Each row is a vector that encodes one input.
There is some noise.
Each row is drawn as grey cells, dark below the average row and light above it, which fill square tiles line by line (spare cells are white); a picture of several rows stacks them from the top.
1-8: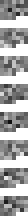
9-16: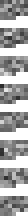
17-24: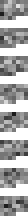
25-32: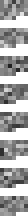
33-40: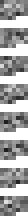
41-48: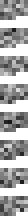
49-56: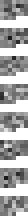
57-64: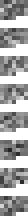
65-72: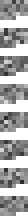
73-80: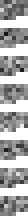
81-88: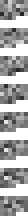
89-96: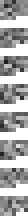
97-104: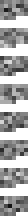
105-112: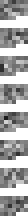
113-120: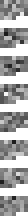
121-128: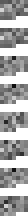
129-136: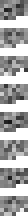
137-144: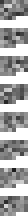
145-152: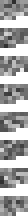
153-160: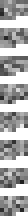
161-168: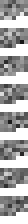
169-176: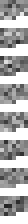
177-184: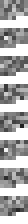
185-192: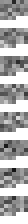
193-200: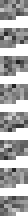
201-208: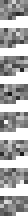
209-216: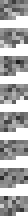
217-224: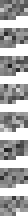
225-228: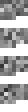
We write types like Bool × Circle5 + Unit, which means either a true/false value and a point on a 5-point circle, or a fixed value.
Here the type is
Bool × Bool × Bool × Circle13.
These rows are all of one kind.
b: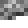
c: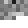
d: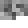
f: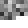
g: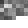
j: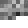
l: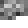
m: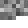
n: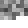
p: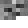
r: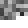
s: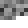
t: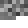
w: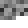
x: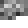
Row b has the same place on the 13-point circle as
j, l, m and x.
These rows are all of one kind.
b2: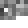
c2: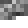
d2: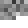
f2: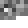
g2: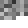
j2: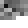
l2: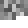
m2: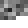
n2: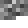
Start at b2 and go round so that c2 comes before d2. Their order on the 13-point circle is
b2, c2, n2, m2, l2, d2, g2, j2, f2.
